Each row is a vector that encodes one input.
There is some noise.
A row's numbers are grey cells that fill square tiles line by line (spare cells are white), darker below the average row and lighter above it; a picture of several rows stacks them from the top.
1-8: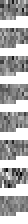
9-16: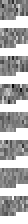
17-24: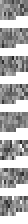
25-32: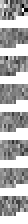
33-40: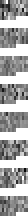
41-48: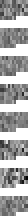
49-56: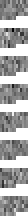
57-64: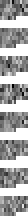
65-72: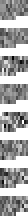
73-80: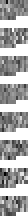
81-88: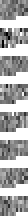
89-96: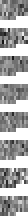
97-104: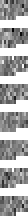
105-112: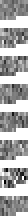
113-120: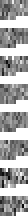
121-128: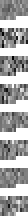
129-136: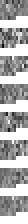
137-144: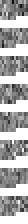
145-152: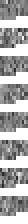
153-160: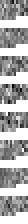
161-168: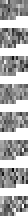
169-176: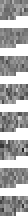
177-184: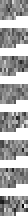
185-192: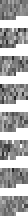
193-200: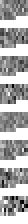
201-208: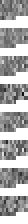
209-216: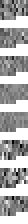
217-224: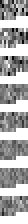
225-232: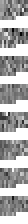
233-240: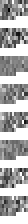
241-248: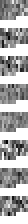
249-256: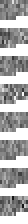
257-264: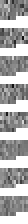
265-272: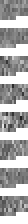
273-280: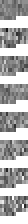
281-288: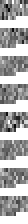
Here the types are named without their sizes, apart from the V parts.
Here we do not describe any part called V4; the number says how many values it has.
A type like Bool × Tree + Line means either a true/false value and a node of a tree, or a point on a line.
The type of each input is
List(Bool × Line) × V4.
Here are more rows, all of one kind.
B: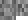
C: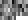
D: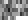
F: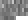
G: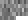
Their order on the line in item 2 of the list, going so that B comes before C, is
F, D, G, B, C.
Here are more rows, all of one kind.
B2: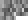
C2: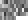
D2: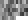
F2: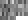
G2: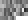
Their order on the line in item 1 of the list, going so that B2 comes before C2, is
D2, B2, G2, F2, C2.
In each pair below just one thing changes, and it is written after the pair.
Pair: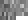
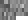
the true/false value in item 1 of the list
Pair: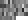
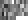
the value of V4
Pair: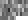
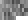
the true/false value in item 1 of the list
